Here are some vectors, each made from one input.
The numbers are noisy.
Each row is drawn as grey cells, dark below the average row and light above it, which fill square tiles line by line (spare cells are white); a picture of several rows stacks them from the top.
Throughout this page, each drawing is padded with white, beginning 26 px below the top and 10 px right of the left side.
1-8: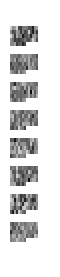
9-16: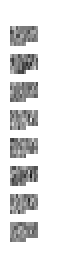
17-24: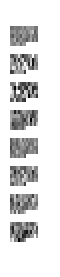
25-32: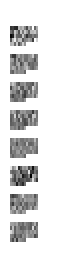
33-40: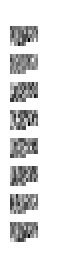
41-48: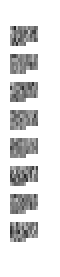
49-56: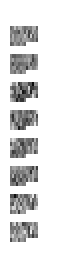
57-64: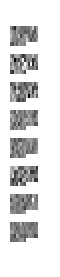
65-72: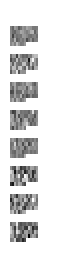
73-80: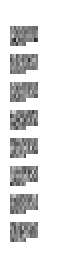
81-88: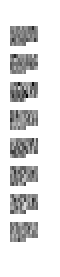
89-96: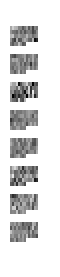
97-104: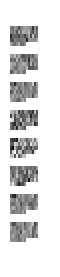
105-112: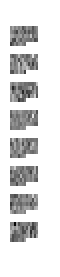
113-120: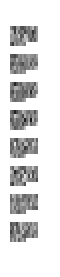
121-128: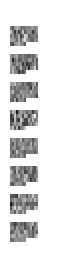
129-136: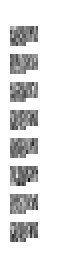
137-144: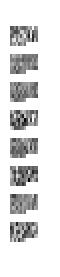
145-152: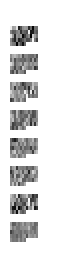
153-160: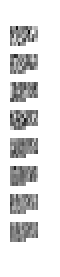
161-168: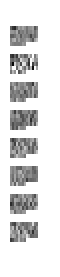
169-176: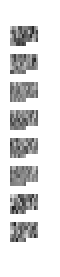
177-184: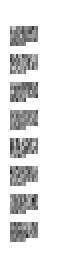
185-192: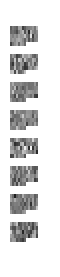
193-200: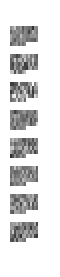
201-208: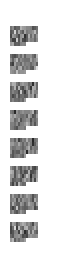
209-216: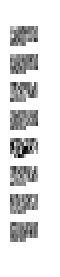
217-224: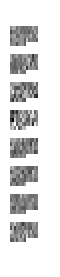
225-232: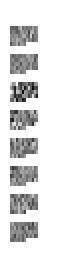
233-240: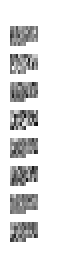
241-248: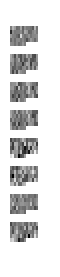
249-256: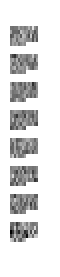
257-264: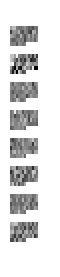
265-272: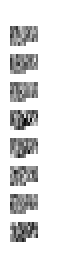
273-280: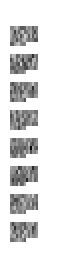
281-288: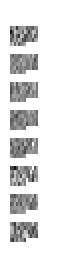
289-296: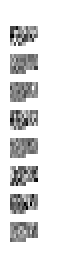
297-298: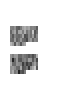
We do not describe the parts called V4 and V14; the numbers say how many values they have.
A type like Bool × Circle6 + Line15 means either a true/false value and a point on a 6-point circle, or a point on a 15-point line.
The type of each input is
Bool × V4 + (Line7 + Line10) × V14.
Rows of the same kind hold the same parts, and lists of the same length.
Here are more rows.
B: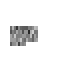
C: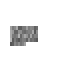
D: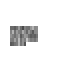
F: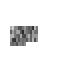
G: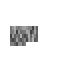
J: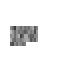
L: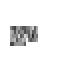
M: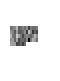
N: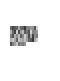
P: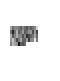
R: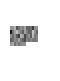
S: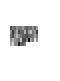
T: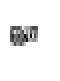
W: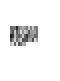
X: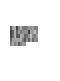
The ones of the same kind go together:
B, F, G, R, X
C, D, J, L, N, T, W
M, P, S

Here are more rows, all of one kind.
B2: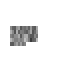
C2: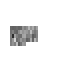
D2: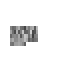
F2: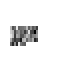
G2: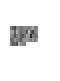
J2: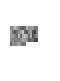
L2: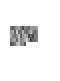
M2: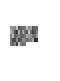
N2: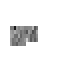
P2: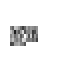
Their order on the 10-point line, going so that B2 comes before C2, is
L2, N2, G2, B2, D2, F2, P2, M2, C2, J2.
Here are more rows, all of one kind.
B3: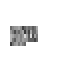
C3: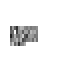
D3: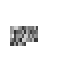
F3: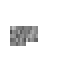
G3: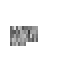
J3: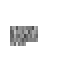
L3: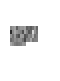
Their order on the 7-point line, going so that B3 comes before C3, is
B3, C3, J3, D3, G3, L3, F3.
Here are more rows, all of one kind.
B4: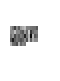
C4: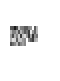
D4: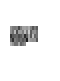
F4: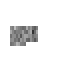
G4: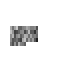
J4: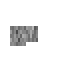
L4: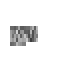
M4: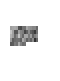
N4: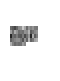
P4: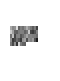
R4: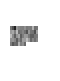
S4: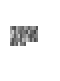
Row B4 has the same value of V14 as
D4, G4, N4 and P4.
